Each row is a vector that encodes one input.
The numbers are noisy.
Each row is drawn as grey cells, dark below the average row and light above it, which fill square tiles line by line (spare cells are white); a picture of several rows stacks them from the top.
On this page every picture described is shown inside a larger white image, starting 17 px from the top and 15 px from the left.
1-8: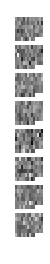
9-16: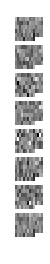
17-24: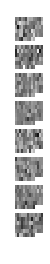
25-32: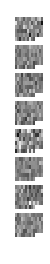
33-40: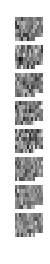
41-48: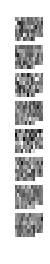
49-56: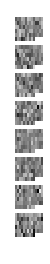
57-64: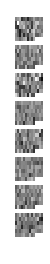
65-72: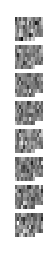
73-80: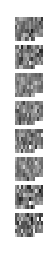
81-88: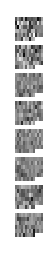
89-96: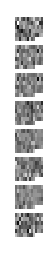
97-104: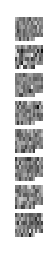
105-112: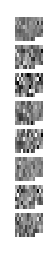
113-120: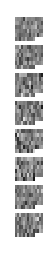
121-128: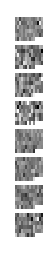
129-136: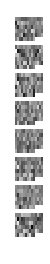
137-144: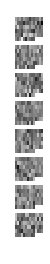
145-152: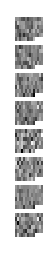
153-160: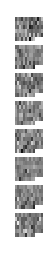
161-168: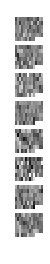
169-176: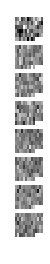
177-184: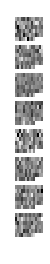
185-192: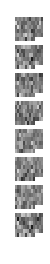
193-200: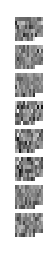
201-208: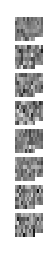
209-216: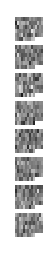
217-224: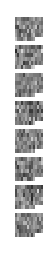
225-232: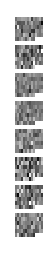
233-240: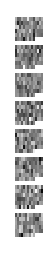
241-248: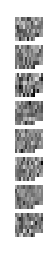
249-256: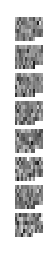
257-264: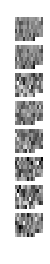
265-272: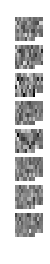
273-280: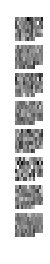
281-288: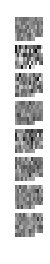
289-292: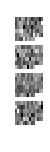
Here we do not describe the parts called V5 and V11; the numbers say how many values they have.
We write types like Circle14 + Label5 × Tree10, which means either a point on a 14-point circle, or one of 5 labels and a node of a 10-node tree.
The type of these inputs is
Circle8 × (Circle8 + Label6) + List2(V5) × V11.
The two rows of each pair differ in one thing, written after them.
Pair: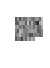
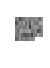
the value of V11
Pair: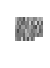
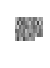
the value of V11
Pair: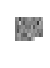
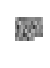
the value of V5 in item 1 of the list
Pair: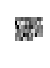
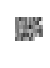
the value of V5 in item 1 of the list
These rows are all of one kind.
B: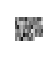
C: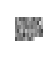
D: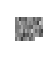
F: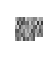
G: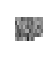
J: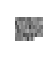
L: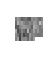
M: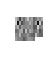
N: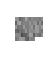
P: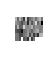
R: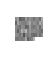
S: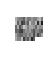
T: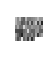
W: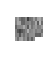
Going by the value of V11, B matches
D, M and S.
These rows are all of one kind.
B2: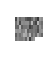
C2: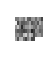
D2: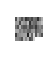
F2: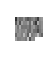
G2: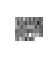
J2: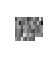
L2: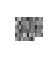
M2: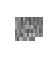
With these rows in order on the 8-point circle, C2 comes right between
G2 and L2.
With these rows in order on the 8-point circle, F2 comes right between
J2 and M2.
